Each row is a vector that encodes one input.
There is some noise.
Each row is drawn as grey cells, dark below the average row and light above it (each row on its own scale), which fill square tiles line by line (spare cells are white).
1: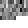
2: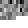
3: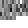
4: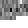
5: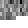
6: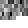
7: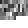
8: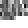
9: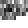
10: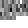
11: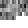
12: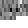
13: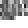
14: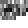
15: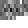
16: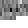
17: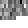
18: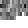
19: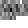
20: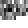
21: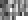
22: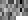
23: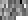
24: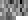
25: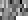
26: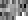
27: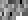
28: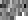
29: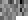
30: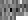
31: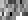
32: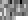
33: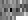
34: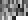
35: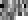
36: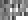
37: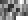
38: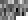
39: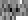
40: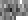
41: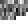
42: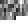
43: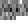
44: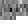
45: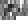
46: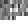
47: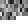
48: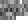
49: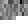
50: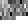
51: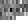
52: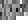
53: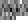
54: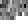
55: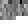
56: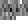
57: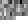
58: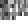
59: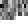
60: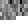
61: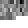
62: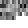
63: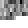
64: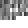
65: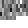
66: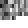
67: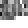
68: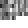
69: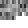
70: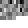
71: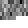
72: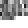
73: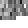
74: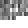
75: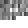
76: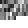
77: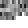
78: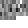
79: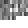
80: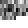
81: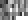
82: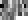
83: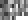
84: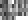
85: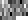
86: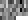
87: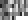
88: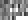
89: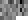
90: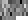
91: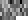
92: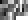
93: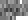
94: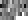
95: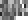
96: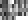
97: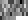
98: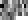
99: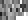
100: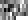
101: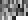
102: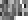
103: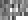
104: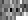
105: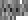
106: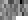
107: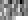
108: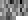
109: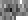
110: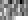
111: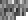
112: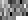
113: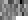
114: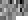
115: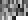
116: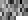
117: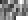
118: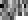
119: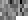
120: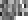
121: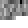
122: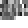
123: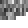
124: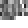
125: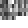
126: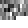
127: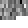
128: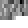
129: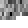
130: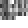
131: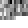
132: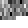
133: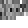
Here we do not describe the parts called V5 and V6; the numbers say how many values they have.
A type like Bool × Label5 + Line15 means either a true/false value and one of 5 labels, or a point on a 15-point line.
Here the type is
List2(Line7) + V5 × V6.
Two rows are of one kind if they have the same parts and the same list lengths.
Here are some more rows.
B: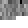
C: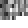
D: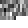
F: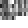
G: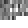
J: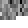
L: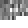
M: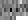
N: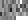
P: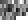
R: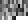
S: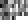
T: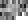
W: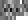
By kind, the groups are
B, J
C, F, G, L, S, T
D, M, N, P, W
R

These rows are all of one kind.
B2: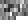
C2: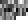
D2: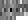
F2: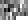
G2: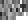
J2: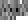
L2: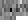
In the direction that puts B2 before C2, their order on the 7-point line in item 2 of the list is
B2, F2, L2, C2, J2, D2, G2.
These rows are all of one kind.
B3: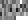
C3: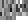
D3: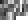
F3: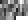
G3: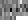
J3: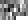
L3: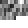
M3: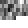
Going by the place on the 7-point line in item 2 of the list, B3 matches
G3 and L3.
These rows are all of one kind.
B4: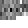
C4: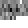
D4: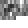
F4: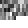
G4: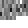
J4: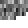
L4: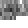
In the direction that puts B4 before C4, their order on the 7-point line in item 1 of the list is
G4, B4, C4, L4, J4, D4, F4.
